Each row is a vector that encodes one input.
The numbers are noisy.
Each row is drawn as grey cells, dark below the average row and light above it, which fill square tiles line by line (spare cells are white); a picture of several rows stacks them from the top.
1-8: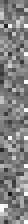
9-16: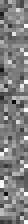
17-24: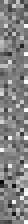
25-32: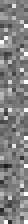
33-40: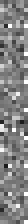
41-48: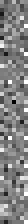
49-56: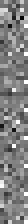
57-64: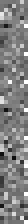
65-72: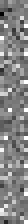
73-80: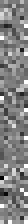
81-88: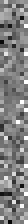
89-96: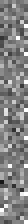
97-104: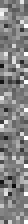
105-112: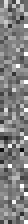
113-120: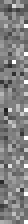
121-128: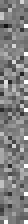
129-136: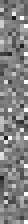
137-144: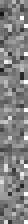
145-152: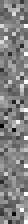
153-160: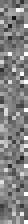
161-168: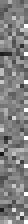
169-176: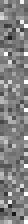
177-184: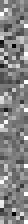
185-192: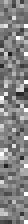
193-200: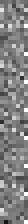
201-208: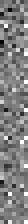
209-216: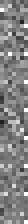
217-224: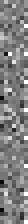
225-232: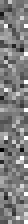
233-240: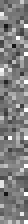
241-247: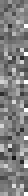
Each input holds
a node of each of two 9-node trees and a true/false value, together with either a point on a 6-point circle, or a fixed value.
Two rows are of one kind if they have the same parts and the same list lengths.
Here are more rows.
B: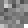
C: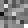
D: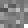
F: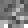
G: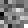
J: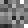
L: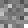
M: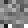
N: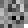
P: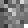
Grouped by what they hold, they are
B, C, D, P
F, G, J, L, M, N

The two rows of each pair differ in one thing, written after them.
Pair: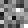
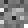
the true/false value
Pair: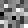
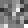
the node of one of the two trees
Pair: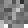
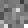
the place on the 6-point circle
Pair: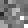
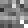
the node of one of the two trees
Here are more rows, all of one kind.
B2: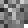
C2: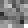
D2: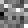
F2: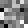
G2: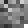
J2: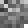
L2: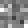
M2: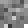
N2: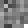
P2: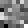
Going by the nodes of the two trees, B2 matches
G2 and J2.
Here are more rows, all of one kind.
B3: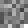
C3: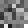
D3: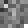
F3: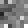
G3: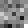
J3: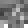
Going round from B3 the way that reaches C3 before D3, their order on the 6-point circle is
B3, J3, F3, C3, D3, G3.
